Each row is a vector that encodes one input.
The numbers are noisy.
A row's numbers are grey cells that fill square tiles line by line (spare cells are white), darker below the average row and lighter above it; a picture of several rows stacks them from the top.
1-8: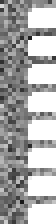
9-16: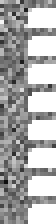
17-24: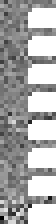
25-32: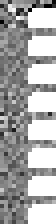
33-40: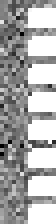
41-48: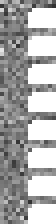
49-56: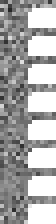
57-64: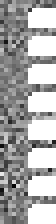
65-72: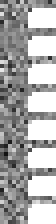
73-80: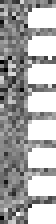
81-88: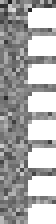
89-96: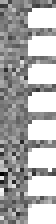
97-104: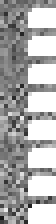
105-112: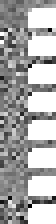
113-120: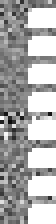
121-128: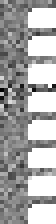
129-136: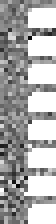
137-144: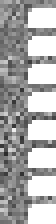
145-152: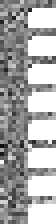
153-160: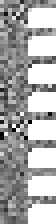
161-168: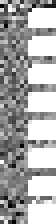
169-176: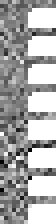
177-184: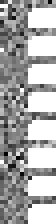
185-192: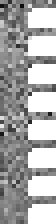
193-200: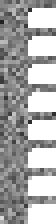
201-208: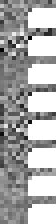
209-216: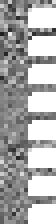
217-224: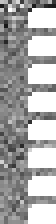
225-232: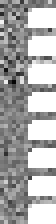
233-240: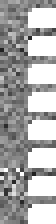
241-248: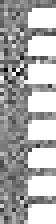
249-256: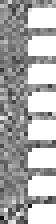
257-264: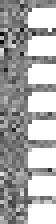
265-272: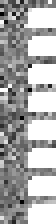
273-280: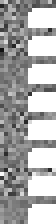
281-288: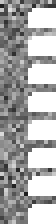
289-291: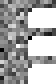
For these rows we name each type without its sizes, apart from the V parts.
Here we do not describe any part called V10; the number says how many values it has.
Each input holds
a label and a node of a tree, together with a list of values of V10.
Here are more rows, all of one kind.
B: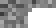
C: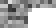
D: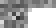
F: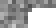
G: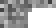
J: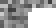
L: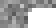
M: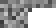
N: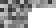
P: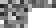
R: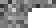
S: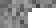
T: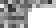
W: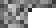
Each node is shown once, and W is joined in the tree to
T.
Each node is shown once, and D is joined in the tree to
L.
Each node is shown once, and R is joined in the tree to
J, M, N, P and S.
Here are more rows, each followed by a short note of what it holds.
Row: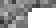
a label and a node of a tree, together with a list of one item
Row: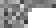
a label and a node of a tree, together with the empty list
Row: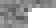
a label and a node of a tree, together with a list of two items
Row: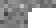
a label and a node of a tree, together with the empty list
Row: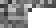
a label and a node of a tree, together with the empty list
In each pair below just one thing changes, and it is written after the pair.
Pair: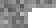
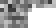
the node of the tree
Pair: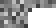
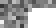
the value of V10 in item 2 of the list
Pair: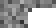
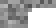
the value of V10 in item 1 of the list
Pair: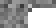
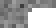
the node of the tree
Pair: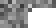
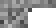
the node of the tree
